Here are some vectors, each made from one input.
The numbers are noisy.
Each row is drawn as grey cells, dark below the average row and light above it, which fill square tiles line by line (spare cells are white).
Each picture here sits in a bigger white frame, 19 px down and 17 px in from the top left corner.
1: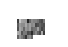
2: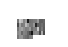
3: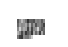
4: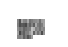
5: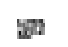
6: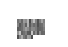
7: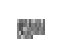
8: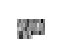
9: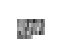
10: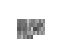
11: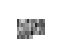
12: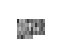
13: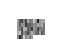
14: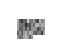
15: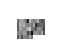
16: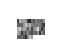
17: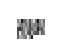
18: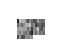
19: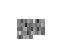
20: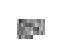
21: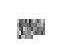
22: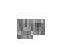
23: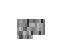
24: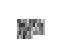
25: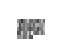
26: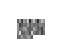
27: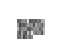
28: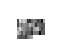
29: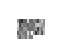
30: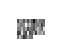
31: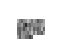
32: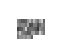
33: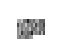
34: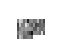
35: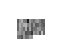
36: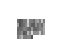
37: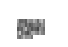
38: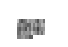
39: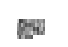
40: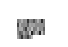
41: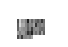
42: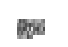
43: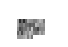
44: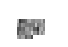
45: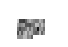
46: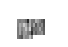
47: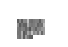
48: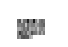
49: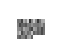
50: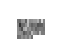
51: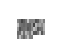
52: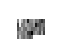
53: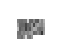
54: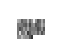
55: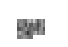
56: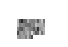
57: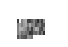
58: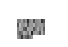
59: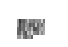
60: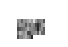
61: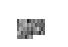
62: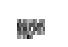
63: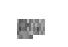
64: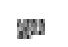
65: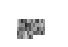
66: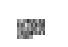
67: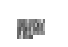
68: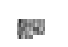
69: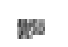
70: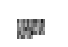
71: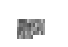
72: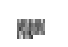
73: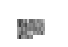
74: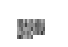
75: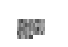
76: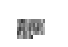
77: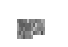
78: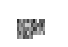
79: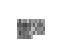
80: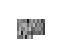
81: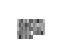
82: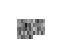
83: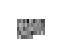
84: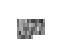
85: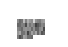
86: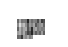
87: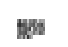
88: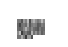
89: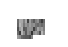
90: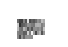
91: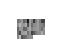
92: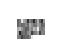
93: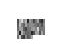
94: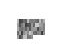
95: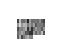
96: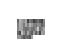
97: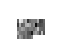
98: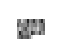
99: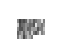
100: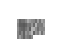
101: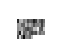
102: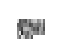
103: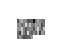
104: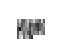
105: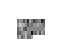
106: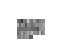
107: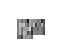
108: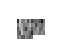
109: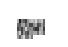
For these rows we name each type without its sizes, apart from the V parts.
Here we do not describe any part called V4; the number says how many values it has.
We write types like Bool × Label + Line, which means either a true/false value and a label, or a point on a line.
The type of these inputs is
Bool × (Line + V4).
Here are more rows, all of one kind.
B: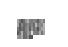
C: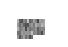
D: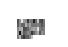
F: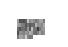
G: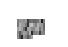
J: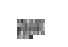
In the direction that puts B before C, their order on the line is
J, B, C, G, F, D.
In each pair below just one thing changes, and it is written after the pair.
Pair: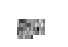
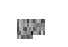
the true/false value
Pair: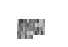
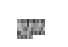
the true/false value
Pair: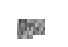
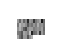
the true/false value
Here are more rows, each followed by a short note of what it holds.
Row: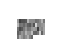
a point on a line and a true/false value
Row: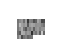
a point on a line and a true/false value
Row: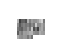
a point on a line and a true/false value
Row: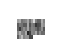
a true/false value and a value of V4
